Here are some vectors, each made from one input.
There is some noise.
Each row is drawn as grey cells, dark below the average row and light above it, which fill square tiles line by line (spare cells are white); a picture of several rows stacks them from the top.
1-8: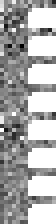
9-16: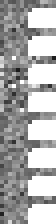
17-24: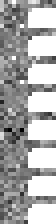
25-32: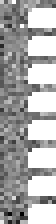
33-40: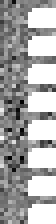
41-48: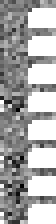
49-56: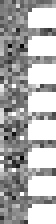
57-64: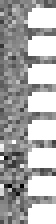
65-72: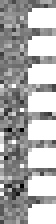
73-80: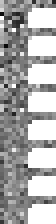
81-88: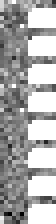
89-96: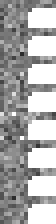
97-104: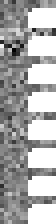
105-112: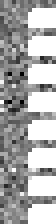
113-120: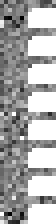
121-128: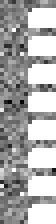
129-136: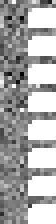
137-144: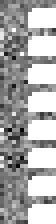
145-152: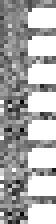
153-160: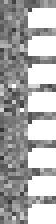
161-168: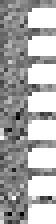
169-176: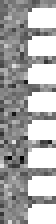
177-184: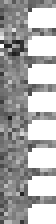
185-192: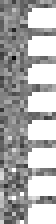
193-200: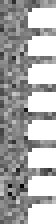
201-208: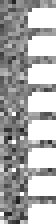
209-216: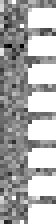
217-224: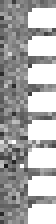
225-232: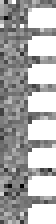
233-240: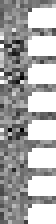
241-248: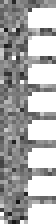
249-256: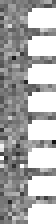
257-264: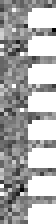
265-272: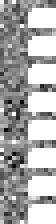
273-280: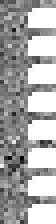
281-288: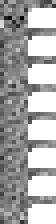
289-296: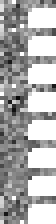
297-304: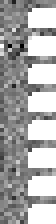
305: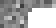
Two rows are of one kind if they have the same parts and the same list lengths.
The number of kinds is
2.
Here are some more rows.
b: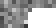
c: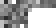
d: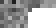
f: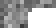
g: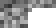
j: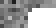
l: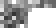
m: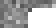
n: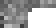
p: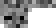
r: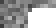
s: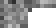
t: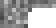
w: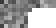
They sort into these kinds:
b, d, f, g, j, m, n, r, s, t, w
c, l, p

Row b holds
a point on a 7-point line and four true/false values.
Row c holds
a point on a 10-point circle and one of 12 labels.
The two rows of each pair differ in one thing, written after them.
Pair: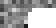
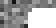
one of the four true/false values
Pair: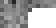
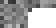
the place on the 7-point line
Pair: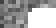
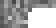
the place on the 7-point line
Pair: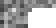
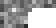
one of the four true/false values
